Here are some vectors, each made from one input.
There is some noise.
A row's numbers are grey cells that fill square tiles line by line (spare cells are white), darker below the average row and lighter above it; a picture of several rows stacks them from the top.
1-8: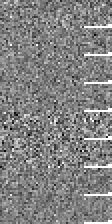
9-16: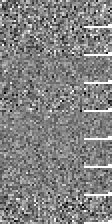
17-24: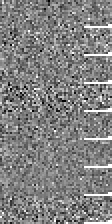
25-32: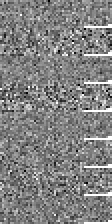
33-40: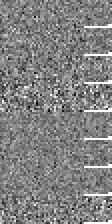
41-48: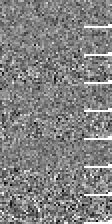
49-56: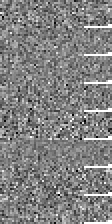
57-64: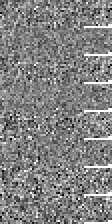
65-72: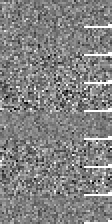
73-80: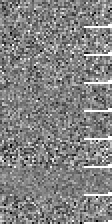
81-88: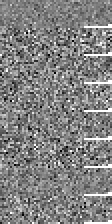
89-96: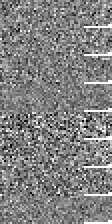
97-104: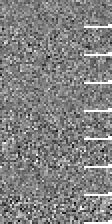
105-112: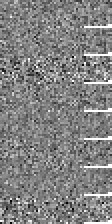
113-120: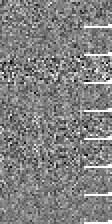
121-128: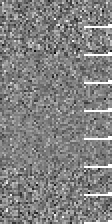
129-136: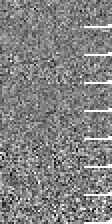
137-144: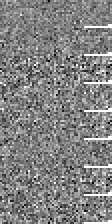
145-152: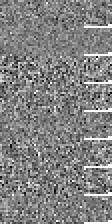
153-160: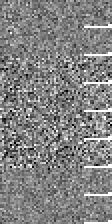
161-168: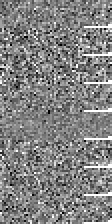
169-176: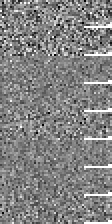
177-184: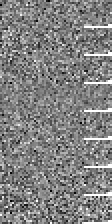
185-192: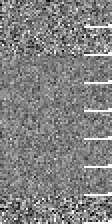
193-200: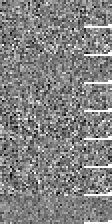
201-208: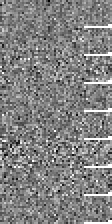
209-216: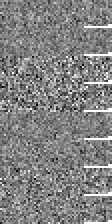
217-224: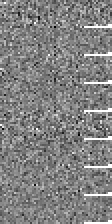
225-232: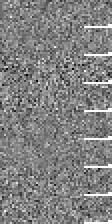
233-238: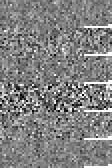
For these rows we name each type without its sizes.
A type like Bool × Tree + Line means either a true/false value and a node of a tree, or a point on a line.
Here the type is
Circle + Line × (Tree + Unit).
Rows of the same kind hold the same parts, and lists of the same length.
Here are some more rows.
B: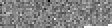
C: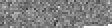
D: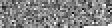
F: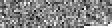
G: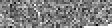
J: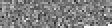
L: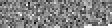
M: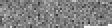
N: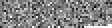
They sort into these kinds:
B, C, L, M
D, F, G
J, N

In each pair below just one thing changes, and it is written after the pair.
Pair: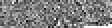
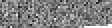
the node of the tree
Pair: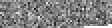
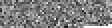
the node of the tree
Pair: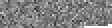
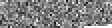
the node of the tree
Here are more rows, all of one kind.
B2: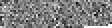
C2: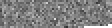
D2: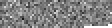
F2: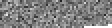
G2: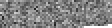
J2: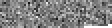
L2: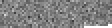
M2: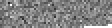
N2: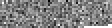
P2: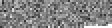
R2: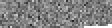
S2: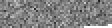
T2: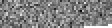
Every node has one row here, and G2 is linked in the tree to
M2.
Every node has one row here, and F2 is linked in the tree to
C2.
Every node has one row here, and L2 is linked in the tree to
J2, R2 and T2.
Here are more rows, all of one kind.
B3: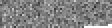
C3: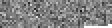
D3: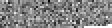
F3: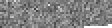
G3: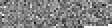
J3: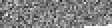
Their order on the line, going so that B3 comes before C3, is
G3, B3, C3, F3, J3, D3.
